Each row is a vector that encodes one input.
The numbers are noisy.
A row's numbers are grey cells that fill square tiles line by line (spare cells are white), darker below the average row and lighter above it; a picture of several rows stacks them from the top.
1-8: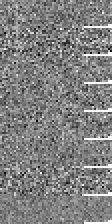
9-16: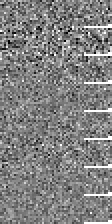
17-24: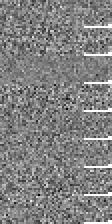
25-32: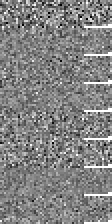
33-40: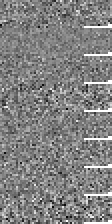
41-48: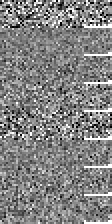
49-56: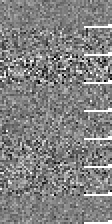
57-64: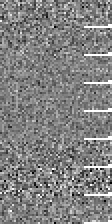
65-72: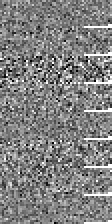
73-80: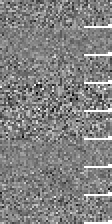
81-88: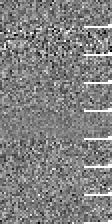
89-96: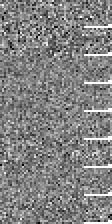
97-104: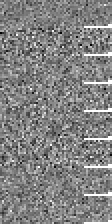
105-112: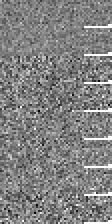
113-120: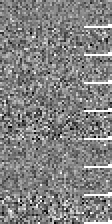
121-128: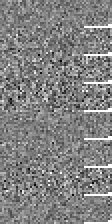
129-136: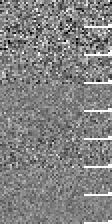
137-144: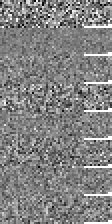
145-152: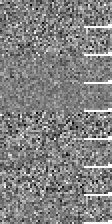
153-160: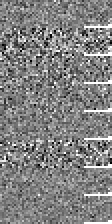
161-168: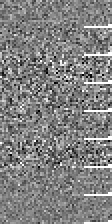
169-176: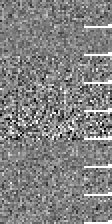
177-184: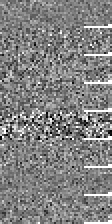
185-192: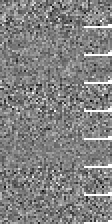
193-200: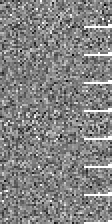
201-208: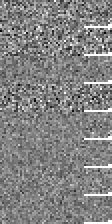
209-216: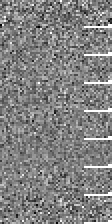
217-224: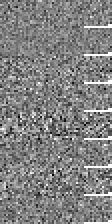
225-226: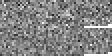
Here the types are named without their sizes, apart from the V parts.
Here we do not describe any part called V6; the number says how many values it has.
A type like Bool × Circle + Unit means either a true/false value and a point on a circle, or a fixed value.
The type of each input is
(Bool × (Circle + Unit) + Line) × Line × V6.
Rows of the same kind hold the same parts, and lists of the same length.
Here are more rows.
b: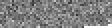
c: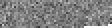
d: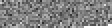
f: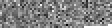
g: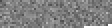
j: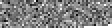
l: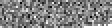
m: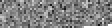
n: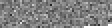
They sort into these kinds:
b, c, g, n
d, f
j, l, m

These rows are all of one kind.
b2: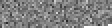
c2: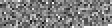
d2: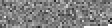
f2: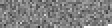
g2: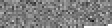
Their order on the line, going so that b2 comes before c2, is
f2, b2, c2, g2, d2.
